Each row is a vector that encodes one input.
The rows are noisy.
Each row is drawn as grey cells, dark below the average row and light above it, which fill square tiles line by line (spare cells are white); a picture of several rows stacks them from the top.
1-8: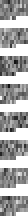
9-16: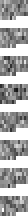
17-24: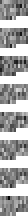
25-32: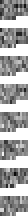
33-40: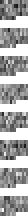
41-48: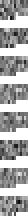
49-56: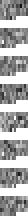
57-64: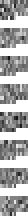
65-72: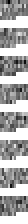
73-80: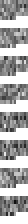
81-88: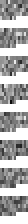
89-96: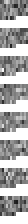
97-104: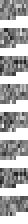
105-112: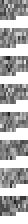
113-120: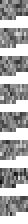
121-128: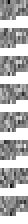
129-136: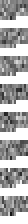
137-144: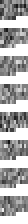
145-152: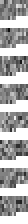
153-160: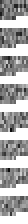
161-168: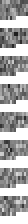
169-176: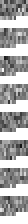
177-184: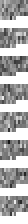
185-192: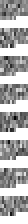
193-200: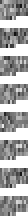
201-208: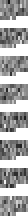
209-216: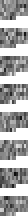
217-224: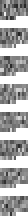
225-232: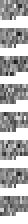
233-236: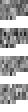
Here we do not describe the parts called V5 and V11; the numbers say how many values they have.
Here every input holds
either a point on a 7-point line, or four true/false values, or a value of V5 and a value of V11.
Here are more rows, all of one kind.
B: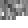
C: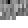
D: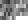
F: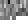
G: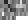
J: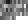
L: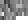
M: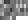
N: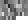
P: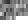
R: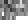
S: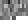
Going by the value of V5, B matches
L, N and S.
